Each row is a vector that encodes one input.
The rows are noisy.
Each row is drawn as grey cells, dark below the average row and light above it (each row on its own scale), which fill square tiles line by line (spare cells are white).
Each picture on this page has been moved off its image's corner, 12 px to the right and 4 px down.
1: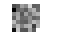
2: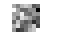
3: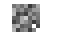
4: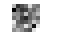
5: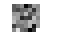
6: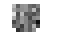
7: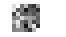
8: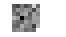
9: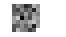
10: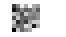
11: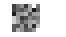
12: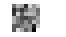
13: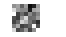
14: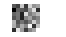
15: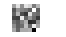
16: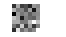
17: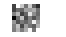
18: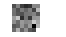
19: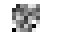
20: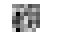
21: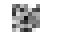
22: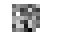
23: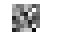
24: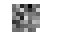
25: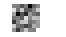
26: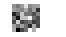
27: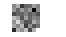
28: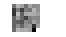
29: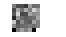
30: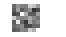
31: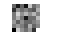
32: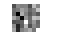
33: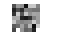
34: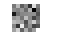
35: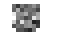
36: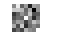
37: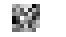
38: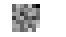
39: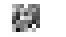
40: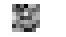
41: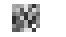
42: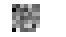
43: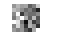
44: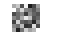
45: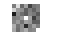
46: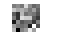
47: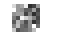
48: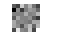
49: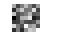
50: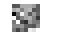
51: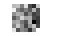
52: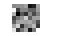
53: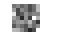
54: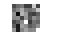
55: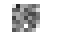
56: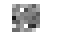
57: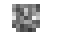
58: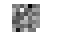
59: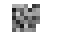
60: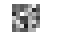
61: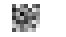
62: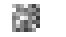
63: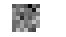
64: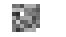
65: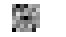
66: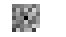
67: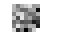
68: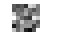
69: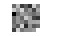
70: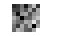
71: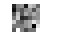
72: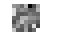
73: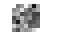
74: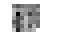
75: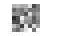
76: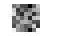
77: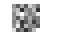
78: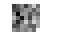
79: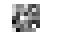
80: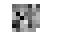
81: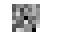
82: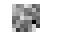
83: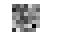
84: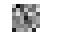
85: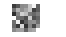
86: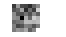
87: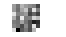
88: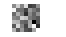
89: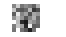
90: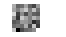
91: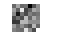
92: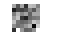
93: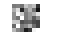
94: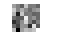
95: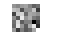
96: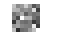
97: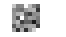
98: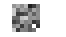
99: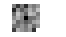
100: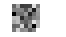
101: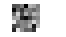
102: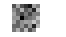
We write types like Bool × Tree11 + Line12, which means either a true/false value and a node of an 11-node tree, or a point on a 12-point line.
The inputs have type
Bool × Bool × Bool + Line10.
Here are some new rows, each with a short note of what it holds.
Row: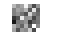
a point on a 10-point line
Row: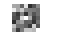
three true/false values
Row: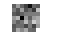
three true/false values
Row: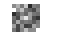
three true/false values
